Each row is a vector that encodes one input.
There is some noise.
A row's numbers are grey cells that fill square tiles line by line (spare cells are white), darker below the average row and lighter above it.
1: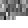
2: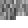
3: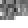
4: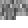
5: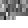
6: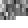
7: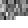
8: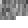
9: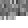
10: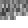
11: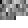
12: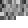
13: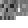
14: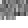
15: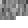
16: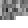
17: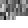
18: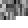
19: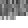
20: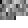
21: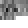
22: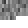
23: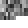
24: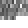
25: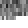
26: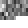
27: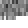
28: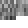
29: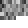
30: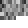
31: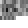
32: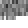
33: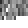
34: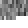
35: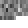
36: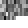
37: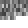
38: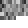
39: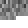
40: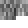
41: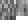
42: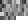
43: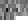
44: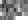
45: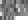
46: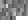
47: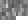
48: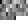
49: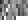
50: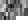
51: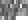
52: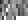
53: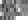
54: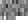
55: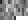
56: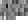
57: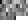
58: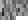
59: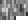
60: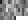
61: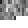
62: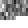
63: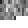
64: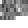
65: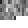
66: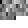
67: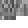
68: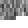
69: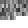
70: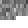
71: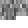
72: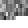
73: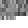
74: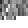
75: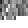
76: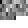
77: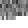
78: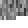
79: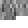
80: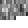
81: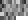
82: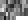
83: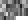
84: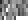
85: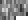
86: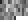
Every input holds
one of 5 labels, together with either a fixed value, or three labels (each one of 5).
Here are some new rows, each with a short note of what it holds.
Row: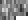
one of 5 labels
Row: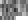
four labels (each one of 5)
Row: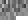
four labels (each one of 5)
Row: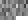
four labels (each one of 5)
